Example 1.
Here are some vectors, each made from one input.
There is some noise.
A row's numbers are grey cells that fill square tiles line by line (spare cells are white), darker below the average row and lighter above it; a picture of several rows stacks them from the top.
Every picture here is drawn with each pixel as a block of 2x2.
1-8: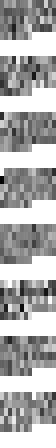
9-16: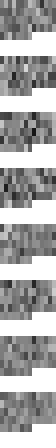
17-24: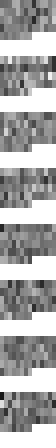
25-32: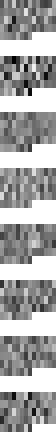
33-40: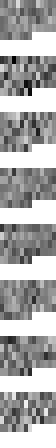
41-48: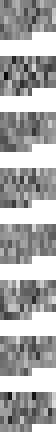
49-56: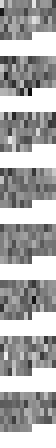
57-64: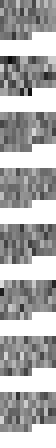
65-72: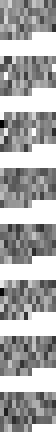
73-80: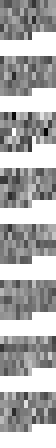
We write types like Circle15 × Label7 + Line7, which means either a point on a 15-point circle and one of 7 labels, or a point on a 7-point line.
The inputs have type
Line15.
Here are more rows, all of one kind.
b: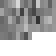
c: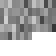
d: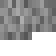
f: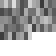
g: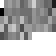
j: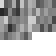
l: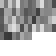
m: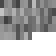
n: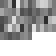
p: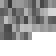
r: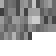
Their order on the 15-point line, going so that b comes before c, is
l, p, n, b, d, c, m, g, f, r, j.
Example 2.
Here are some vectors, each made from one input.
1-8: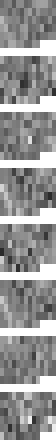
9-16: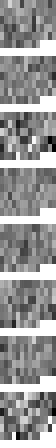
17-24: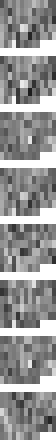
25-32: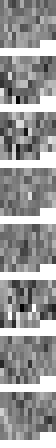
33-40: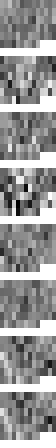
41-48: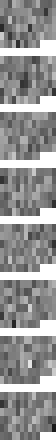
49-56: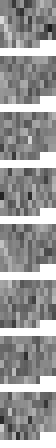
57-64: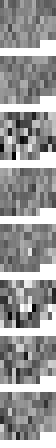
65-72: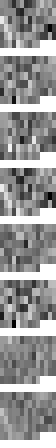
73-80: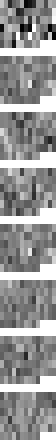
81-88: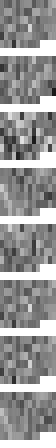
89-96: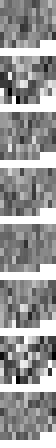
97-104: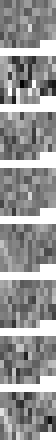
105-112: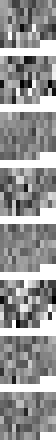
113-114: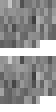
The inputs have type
Label8.
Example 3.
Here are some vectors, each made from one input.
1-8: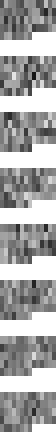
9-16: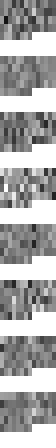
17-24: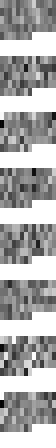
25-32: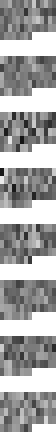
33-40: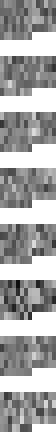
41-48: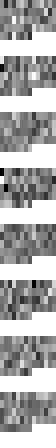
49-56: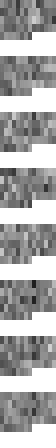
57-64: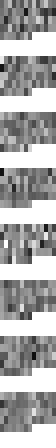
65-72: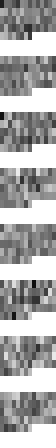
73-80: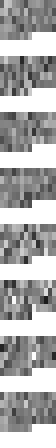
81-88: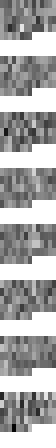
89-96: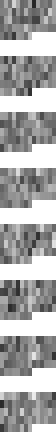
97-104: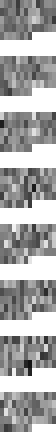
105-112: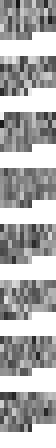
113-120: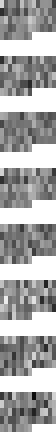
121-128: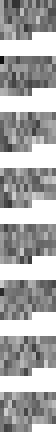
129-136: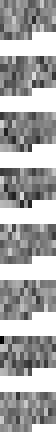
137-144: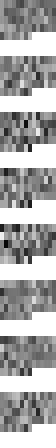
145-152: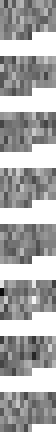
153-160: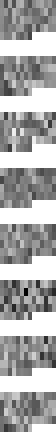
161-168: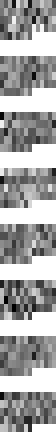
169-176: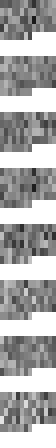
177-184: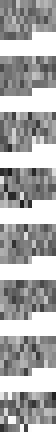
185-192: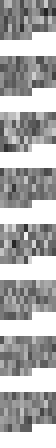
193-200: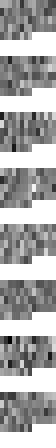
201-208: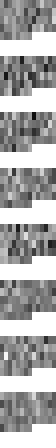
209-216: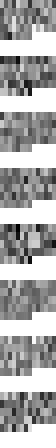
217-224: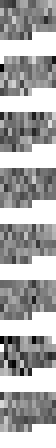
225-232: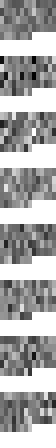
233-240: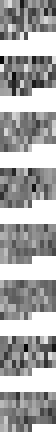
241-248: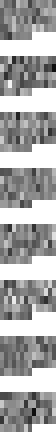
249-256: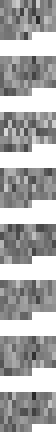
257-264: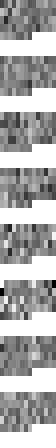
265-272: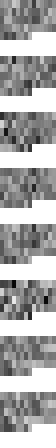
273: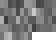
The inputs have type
Line15.
